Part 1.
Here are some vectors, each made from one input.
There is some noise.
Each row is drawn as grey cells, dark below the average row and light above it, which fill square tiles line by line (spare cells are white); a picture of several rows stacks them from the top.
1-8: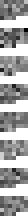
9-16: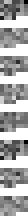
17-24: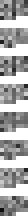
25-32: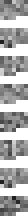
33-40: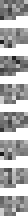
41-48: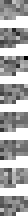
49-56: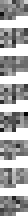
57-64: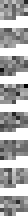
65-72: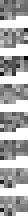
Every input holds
a point on a 7-point line and a true/false value.
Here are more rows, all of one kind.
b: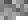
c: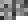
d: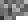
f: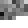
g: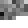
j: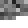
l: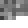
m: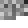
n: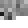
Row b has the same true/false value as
m and n.
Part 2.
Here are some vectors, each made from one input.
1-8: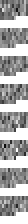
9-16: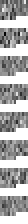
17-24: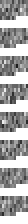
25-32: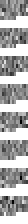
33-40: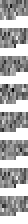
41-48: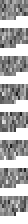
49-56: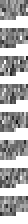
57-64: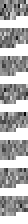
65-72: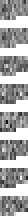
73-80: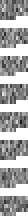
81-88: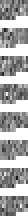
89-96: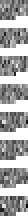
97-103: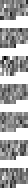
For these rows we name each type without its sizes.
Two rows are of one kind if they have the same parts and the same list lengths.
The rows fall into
2 kinds.
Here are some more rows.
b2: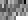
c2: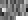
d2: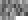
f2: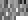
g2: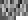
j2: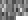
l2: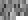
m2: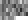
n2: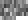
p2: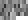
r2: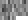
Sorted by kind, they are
b2, f2
c2, d2, g2, j2, l2, m2, n2, p2, r2

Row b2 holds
a label.
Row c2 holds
four true/false values.
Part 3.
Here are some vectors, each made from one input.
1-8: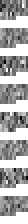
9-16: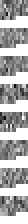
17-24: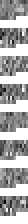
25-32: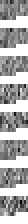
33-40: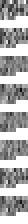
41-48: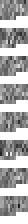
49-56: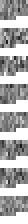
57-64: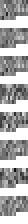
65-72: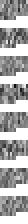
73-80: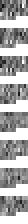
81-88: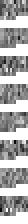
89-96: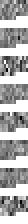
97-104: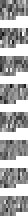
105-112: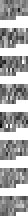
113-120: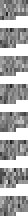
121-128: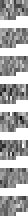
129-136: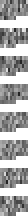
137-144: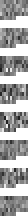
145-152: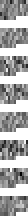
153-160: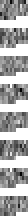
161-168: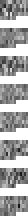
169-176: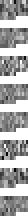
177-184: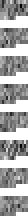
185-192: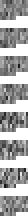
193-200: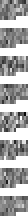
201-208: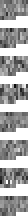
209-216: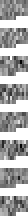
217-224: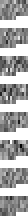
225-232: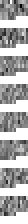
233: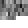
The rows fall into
2 kinds.
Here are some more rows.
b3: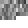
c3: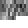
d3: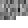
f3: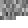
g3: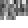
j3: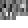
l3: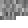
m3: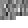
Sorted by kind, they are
b3, d3, f3, l3, m3
c3, g3, j3

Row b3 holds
three true/false values.
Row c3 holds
a point on a 10-point line.
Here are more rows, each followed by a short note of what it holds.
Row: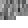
three true/false values
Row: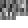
a point on a 10-point line
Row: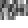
a point on a 10-point line
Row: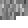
three true/false values
